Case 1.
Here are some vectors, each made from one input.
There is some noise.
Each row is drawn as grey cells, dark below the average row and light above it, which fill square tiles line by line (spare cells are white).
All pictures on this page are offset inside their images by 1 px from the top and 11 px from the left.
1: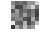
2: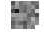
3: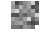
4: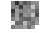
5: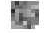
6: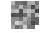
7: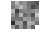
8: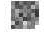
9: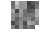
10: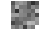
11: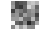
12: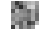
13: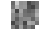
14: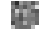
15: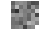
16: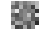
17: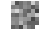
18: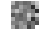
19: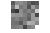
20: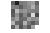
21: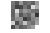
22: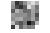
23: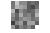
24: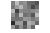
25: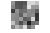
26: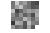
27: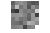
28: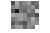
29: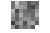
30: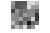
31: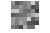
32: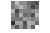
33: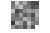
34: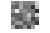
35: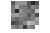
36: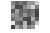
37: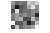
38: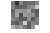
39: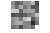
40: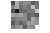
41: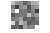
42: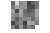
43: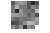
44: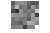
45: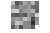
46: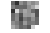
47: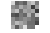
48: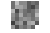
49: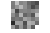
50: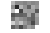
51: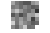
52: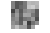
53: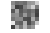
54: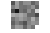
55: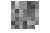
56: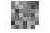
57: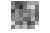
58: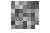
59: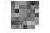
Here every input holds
a point on an 8-point line, together with either a fixed value, or a node of an 8-node tree.
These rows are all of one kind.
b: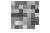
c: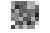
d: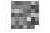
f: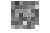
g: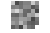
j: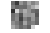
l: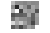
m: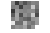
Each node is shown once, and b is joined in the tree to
f and m.
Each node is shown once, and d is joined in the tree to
g.
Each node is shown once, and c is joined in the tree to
l and m.
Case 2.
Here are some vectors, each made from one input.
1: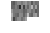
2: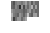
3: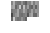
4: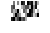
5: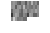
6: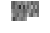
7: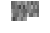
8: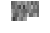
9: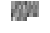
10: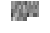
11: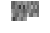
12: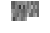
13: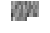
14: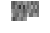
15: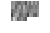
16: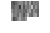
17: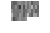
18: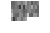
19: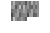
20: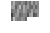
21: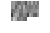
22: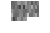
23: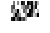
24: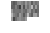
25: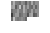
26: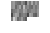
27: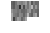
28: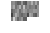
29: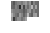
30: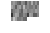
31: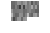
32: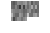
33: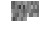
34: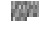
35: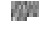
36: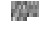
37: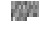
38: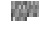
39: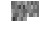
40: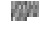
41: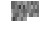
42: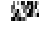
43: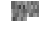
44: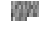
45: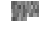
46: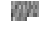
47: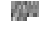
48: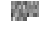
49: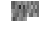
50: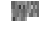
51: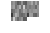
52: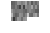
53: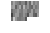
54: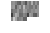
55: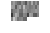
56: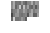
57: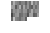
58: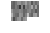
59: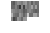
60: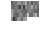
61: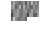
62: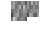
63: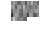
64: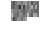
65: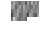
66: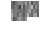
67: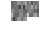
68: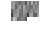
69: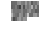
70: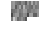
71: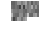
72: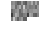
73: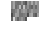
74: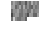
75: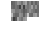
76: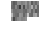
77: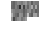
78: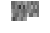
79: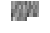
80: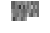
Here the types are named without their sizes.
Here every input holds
either a fixed value, or a point on each of two lines and a true/false value.
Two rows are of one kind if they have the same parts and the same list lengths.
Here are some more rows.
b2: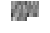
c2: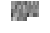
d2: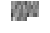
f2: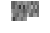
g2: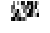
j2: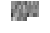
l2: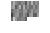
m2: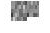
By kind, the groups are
b2, c2, d2, f2, j2, l2, m2
g2

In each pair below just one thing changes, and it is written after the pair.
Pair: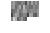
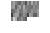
the place on one of the two lines
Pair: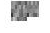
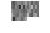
the true/false value
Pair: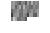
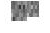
the true/false value
